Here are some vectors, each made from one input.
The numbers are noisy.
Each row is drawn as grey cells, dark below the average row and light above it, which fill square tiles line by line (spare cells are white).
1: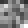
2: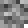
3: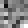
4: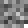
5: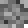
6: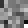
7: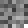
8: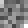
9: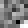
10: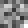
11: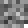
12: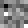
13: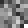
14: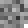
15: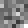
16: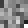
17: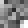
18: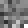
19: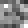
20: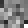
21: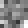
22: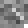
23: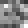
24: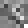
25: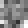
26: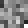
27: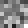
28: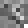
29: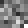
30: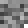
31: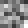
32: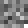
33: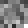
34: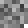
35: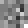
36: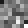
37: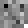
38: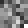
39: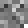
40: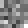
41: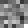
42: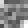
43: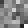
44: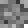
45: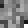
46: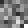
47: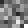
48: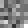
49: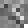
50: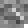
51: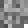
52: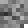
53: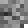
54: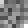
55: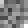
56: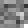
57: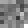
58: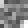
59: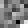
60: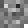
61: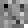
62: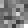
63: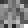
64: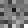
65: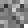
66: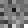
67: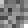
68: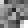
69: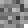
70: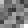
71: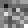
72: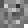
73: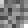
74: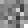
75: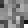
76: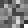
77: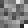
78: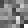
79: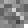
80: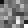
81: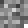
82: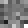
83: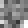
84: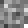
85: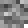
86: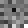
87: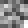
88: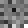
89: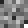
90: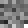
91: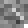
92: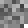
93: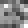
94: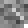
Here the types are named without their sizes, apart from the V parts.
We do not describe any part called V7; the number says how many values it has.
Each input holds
a point on a line, together with either three true/false values, or a value of V7.
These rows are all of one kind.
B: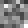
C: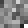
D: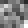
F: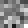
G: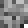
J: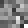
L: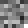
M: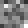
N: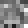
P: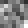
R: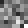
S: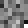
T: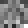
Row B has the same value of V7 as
M and S.
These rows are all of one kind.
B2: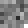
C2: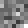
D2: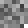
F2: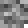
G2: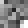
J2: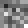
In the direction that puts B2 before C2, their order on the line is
J2, F2, D2, B2, C2, G2.
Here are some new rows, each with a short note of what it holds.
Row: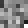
a point on a line and a value of V7
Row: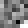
a point on a line and three true/false values
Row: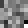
a point on a line and a value of V7
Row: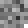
a point on a line and three true/false values
